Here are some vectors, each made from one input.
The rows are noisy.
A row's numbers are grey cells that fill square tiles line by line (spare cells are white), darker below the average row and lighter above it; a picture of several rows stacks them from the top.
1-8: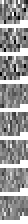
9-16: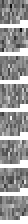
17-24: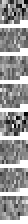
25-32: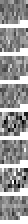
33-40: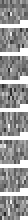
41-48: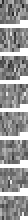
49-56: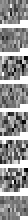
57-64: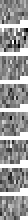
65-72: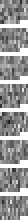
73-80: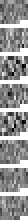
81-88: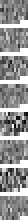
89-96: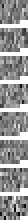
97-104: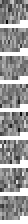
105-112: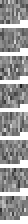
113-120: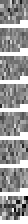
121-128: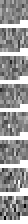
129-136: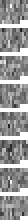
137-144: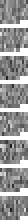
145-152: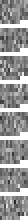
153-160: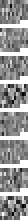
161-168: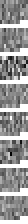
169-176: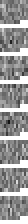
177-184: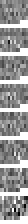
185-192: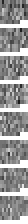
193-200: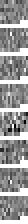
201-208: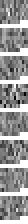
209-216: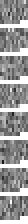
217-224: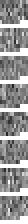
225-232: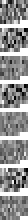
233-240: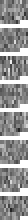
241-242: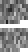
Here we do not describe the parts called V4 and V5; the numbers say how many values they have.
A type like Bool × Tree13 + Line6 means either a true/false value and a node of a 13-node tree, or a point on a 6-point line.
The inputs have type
(Bool × Bool × Bool + Line8 × V4) × V5 + Circle6.
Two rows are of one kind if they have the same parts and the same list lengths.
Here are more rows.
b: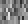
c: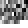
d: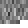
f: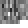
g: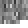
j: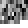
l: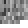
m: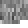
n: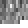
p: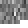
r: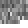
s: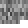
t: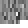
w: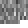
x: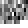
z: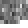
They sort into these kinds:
b, f, g, l, n, t
c, j, x
d, m, p, r, s, w, z

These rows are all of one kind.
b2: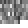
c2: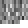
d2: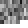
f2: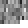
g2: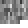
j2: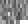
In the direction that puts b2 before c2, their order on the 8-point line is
b2, j2, g2, c2, f2, d2.
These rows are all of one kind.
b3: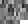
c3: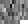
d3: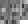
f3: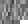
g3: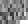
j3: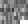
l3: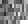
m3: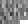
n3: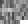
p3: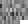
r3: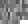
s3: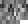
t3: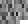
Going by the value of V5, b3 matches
n3, p3, s3 and t3.
